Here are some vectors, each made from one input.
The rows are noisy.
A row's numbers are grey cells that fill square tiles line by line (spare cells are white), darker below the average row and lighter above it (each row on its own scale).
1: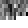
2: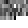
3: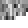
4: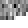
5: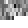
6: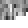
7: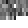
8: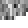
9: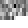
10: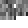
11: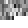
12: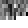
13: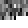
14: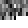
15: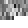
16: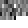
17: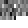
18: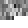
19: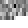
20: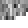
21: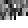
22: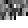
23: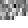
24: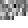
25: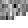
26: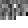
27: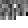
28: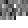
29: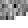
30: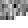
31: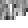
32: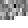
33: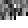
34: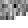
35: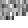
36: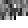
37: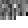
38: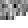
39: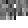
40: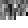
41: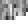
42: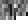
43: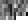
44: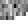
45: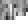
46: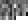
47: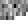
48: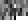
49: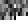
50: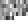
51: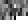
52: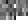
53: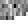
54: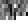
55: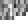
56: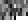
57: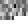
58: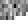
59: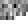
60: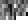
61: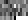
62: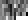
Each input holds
a point on a 7-point line and a true/false value.
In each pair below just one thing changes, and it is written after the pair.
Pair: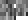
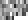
the true/false value
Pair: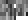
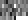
the place on the 7-point line
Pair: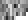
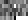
the true/false value
